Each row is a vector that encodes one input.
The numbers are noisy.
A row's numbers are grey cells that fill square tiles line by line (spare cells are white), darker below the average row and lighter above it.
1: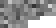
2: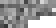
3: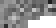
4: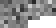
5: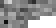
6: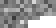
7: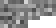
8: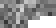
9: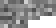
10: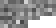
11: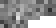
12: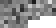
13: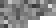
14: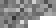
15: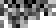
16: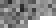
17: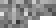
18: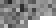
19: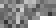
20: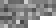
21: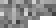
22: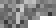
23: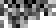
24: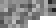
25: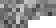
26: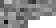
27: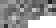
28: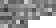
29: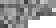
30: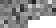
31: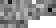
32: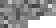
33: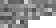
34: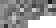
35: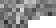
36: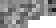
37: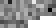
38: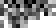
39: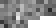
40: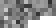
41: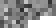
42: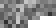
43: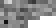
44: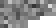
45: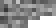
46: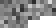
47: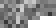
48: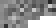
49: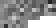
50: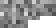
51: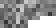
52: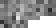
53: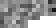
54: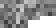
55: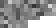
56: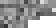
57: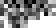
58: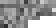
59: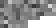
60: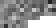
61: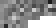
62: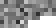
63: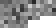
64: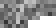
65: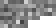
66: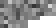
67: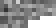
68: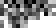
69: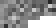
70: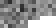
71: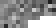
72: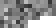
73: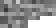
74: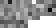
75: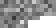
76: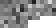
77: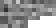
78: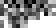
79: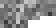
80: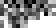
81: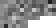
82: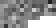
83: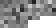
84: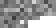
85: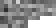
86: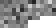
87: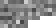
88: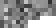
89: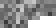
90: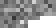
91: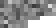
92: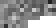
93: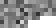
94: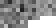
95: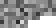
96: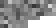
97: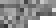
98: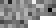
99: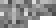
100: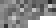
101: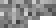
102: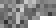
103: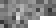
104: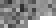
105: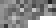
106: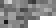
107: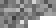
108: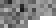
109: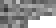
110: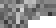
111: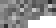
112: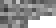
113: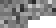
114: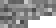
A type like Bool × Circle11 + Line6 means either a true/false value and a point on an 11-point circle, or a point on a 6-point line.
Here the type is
Circle16 + Unit.
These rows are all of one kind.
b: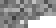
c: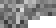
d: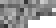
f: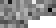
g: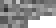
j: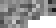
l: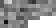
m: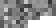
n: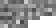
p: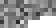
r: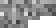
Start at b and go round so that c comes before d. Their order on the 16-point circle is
b, l, g, n, c, f, r, d, j, m, p.
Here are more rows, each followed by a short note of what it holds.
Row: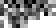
a fixed value
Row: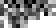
a fixed value
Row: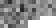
a point on a 16-point circle
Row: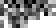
a fixed value
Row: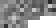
a point on a 16-point circle
